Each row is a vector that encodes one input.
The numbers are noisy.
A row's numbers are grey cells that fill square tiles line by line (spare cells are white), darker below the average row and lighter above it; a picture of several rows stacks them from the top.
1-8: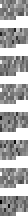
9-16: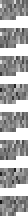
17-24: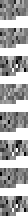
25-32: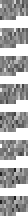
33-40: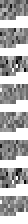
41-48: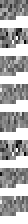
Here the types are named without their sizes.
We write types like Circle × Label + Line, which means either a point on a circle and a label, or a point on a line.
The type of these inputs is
List(Line).
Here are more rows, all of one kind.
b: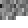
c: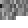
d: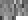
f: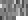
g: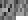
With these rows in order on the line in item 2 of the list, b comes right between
c and d.
